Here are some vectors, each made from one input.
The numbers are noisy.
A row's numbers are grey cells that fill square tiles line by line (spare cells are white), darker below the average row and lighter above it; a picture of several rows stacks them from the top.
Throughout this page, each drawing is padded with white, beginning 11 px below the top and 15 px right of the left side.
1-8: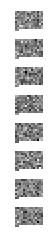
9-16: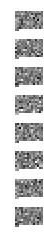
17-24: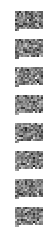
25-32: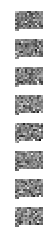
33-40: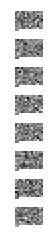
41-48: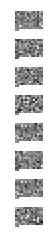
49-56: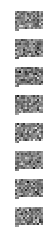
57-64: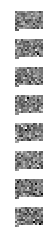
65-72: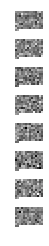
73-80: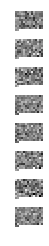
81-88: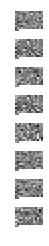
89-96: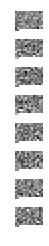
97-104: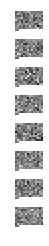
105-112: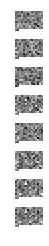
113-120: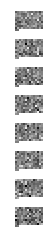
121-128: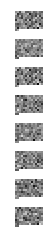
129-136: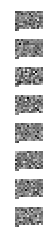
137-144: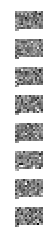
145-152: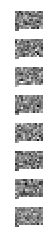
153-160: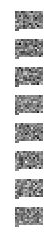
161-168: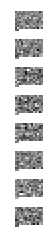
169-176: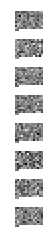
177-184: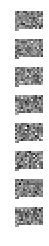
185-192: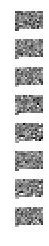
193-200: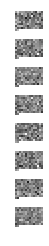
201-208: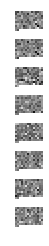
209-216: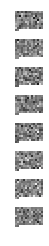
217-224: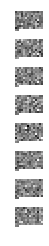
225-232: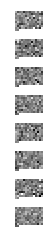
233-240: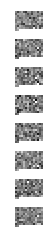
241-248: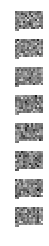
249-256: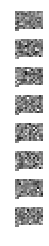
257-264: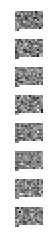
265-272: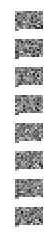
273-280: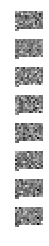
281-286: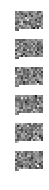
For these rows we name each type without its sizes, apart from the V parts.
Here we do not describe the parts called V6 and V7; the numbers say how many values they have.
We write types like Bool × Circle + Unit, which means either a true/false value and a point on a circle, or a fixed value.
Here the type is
(Line + V6) × (Line + V7).
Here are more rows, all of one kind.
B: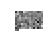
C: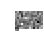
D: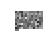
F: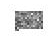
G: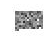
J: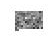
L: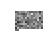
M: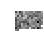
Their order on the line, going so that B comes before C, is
F, G, L, D, B, J, C, M.
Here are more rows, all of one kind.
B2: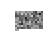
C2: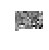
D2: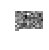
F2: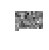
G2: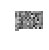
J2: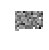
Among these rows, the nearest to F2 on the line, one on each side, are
B2 and D2.
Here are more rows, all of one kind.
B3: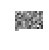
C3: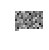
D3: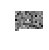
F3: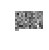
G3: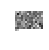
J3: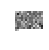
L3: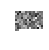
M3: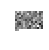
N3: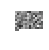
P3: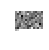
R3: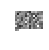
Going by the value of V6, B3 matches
M3 and N3.
